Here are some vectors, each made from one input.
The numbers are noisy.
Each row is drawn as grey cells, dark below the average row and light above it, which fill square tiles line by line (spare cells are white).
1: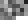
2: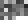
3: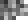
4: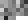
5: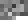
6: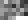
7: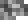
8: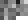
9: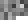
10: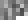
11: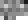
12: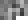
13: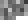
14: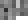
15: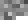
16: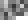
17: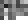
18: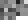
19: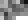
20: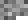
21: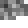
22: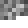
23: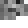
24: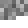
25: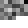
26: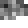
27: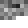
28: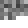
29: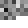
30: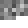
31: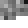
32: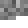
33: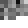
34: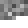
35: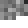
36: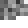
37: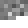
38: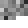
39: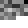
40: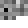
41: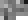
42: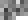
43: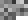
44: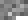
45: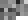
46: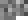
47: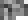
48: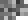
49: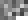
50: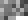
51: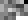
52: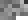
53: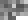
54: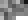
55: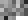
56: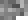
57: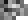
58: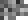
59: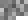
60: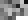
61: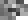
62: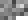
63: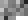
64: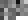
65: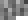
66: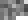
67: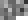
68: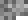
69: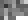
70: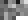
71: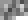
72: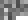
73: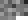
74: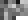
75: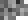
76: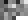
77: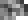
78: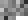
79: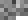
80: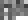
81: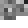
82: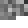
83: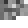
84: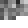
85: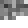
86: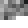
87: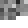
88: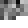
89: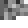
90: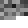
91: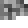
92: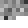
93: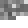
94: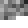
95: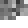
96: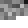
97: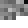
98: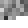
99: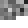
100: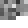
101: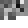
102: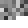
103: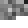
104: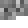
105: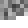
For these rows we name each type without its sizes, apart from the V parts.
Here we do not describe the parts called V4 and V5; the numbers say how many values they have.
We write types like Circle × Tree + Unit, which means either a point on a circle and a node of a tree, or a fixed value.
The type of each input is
Bool × Line × Line + V4 × V5.
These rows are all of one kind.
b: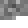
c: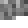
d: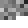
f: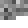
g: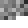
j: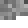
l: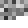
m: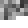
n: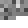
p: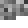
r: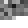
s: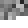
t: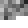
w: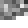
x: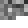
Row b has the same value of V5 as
f, l, n and w.
